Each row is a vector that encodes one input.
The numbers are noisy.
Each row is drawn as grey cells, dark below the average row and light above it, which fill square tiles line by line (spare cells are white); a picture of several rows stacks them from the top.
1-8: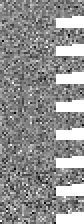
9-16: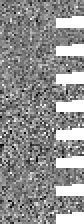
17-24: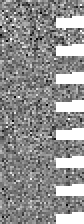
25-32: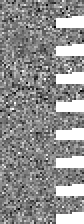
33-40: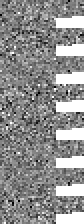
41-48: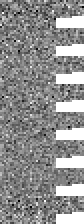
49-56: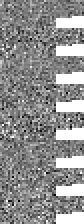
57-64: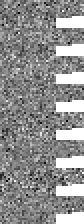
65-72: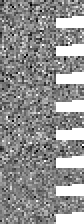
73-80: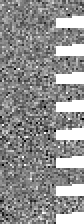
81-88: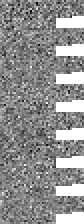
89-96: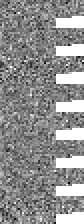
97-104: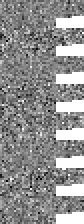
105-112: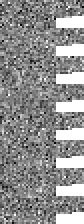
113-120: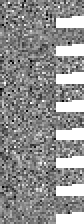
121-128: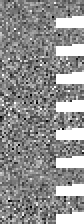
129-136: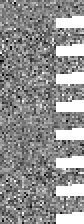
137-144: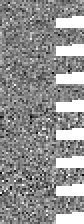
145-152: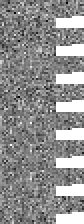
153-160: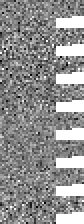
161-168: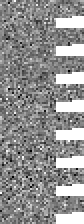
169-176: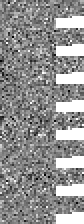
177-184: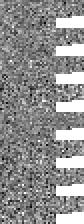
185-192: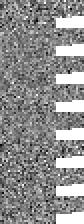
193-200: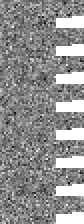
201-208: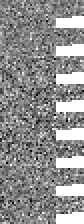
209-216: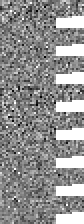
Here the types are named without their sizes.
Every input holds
a point on a circle, a point on a line and a node of a tree, together with either a point on a circle, or a fixed value.
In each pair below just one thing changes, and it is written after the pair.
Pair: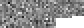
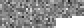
the place on the circle
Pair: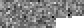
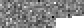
the node of the tree
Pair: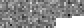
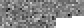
the place on the circle
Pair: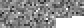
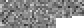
the node of the tree
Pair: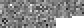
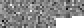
the place on the circle
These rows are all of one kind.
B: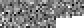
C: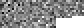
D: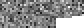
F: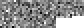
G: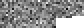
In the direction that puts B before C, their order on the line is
F, B, D, C, G.
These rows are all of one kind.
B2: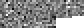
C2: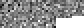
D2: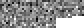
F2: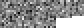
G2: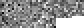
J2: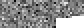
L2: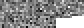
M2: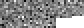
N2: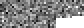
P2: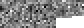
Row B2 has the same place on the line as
J2, N2 and P2.
